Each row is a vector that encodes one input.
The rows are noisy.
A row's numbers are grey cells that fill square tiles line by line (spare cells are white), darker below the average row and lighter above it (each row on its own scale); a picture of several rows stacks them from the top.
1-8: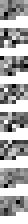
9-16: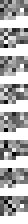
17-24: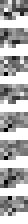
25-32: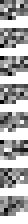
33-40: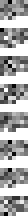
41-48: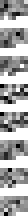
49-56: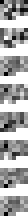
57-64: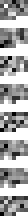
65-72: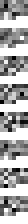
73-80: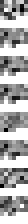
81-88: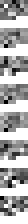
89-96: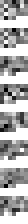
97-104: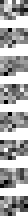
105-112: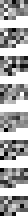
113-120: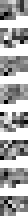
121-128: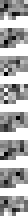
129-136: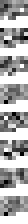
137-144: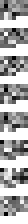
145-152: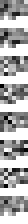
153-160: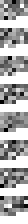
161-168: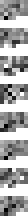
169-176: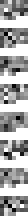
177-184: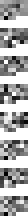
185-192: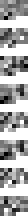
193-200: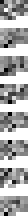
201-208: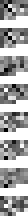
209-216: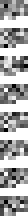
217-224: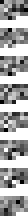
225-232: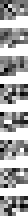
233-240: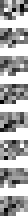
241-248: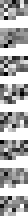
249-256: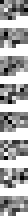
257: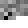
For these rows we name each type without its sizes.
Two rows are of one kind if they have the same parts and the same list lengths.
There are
3 kinds of row.
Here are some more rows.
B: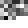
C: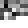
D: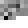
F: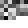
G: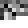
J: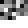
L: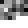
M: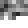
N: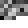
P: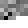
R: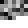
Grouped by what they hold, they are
B, D, F, N, P
C, G, M
J, L, R

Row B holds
four true/false values.
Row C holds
a node of a tree.
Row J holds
a label.
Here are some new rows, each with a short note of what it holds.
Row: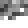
a node of a tree
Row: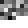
a label
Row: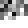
a node of a tree
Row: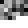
a label
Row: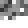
a node of a tree
